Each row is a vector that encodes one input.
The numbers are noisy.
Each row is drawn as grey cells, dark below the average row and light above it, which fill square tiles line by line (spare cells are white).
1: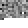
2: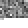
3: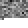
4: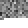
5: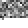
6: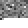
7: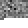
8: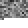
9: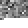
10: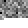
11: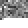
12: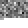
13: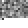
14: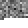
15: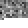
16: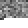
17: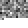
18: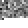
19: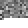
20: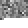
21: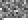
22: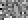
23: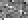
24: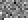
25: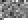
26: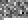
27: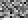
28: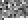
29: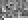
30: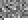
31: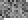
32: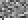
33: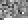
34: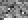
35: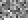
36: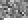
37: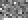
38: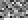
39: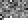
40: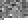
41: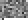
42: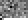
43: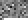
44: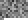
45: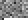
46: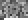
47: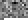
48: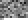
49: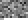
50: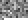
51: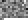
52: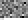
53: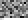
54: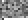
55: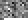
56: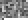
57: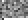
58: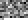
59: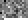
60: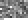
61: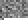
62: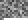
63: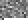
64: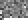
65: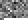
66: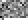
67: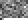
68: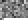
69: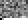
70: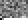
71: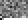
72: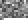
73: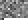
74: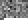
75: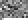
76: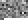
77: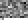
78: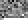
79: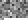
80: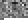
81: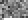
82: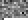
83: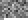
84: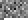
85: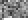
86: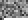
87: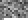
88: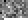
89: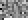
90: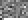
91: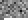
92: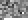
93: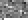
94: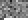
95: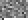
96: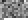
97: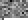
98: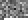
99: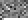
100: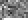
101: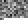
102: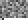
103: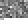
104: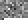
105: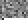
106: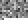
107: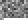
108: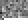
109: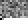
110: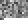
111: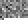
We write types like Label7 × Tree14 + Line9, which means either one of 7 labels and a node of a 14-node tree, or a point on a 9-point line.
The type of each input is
(Line5 + Line11) × Tree10.
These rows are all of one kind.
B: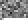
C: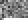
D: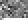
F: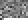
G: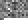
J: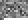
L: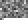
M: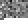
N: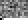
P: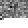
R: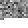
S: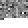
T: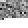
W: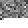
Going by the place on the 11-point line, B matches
J, L, T and W.
